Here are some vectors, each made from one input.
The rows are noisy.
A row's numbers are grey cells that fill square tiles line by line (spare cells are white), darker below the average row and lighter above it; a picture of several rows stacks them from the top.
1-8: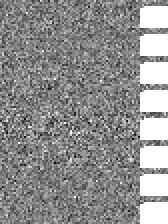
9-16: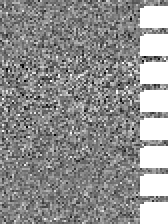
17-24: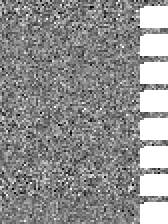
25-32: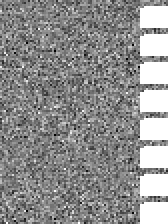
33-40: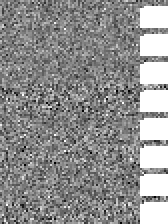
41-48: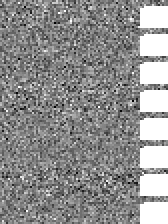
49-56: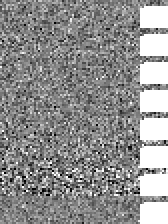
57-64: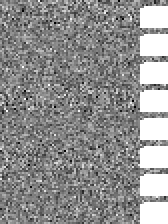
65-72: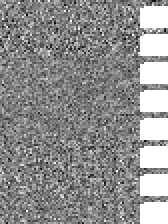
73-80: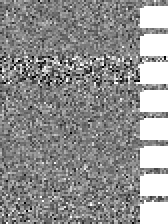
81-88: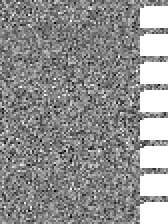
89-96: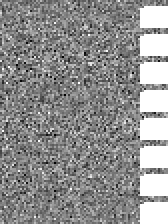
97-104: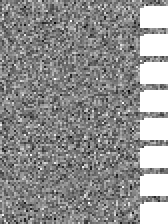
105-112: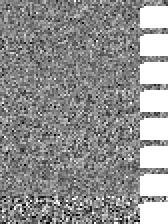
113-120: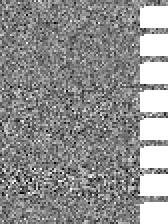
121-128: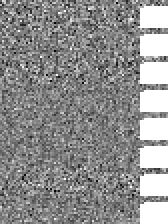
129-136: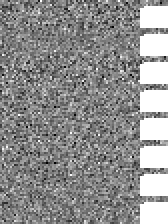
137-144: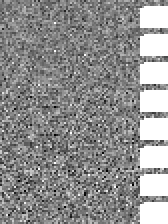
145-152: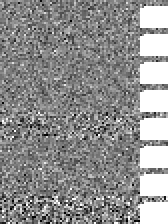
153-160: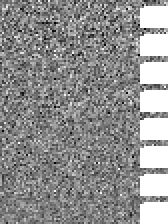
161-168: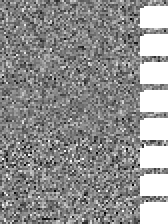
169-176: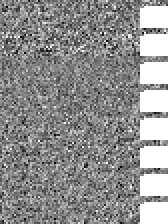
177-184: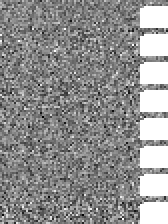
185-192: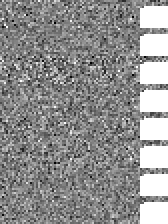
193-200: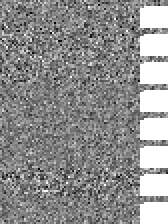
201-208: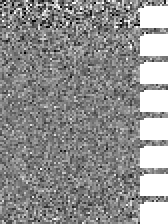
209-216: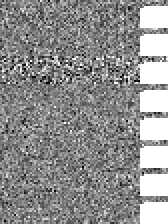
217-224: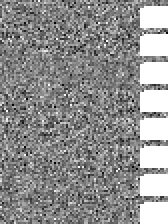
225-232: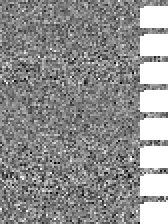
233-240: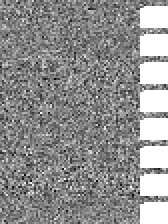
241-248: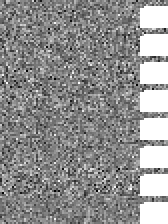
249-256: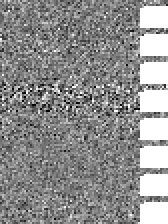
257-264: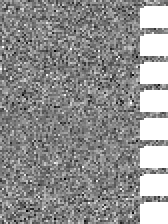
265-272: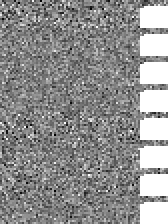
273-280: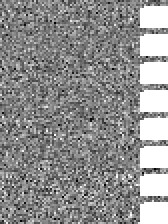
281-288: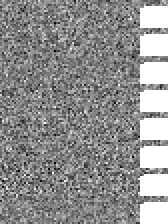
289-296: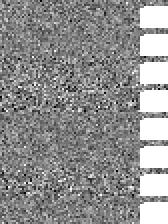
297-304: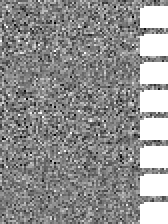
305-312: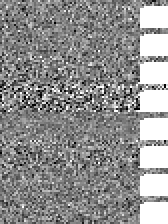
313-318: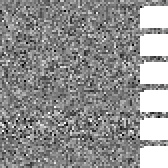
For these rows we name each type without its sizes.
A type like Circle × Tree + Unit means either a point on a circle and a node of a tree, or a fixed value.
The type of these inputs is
List(Circle).
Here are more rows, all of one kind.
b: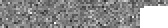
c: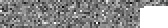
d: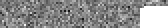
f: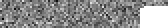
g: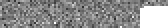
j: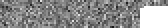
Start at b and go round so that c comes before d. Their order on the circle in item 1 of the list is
b, j, g, f, c, d.
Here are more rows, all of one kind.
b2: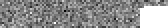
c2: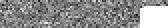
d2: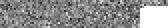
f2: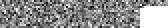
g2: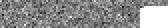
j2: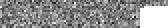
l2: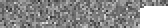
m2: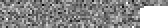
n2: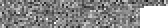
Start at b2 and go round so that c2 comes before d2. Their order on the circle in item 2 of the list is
b2, f2, l2, c2, n2, m2, g2, j2, d2.
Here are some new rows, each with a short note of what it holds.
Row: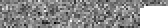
a list of one item
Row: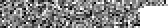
the empty list
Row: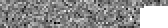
a list of one item
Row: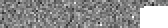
a list of two items
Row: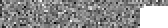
a list of one item
